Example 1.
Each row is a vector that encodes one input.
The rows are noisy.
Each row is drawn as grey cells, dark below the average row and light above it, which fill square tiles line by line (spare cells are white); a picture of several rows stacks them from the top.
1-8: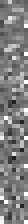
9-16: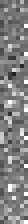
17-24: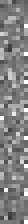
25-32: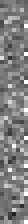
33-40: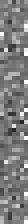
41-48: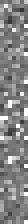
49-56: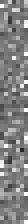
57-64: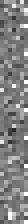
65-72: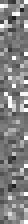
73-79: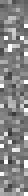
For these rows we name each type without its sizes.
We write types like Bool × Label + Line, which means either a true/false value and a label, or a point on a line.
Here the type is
Line.
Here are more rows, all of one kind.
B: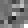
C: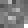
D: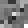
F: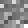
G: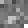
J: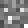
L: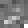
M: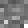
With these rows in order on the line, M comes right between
J and L.
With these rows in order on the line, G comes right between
C and L.
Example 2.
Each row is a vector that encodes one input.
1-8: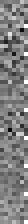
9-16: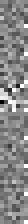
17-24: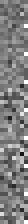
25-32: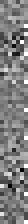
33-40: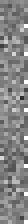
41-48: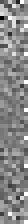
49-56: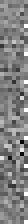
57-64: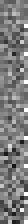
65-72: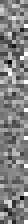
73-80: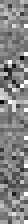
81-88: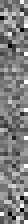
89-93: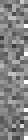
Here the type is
Line10.
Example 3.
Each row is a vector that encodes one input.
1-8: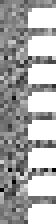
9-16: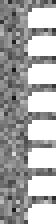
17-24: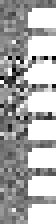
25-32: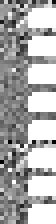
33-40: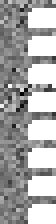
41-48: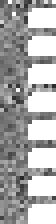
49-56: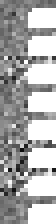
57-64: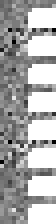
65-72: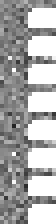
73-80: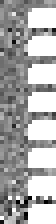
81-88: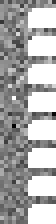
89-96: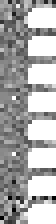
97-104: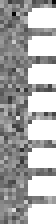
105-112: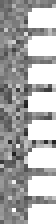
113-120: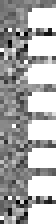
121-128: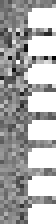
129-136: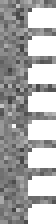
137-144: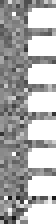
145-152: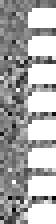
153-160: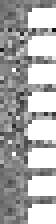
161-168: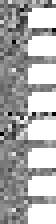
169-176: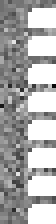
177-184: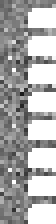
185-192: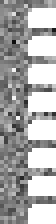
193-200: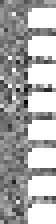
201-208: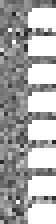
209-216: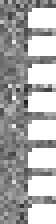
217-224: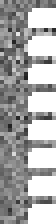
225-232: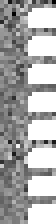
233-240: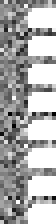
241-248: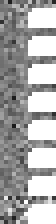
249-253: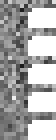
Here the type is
Line10.
